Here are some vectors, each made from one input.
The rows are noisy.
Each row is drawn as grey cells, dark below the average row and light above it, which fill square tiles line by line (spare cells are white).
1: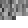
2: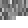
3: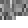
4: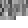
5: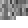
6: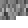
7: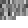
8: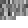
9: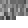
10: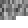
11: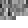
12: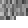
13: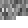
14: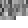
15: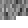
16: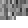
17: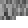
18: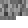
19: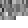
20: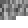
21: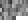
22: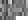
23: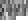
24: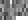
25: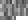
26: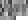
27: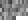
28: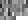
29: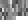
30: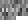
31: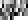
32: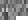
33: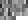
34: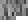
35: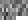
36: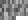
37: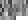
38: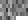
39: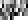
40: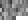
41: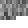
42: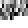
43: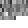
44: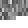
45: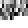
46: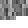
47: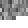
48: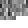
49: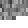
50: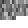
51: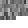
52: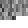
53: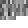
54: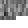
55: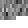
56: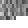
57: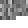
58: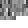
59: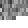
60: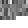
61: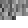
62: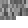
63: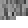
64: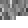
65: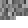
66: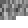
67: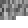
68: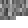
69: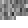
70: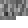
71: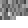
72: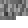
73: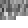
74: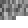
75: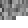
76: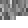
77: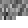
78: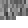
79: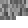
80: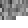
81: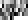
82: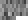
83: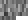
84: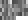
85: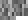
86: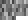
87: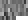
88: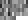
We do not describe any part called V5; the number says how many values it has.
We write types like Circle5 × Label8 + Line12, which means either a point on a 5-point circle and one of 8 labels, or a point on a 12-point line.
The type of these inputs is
List2(Bool × V5).
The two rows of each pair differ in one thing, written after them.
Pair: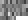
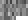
the true/false value in item 2 of the list
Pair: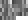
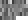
the value of V5 in item 2 of the list
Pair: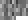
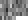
the true/false value in item 1 of the list
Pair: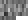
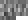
the value of V5 in item 2 of the list
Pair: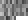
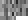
the value of V5 in item 2 of the list
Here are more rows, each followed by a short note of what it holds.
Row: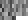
a list of one item
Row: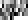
the empty list
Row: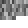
a list of one item
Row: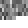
a list of two items
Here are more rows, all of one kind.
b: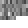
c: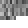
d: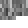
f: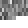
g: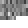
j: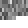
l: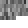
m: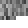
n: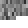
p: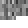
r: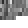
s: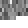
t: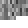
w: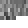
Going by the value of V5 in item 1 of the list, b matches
c, g, p and t.
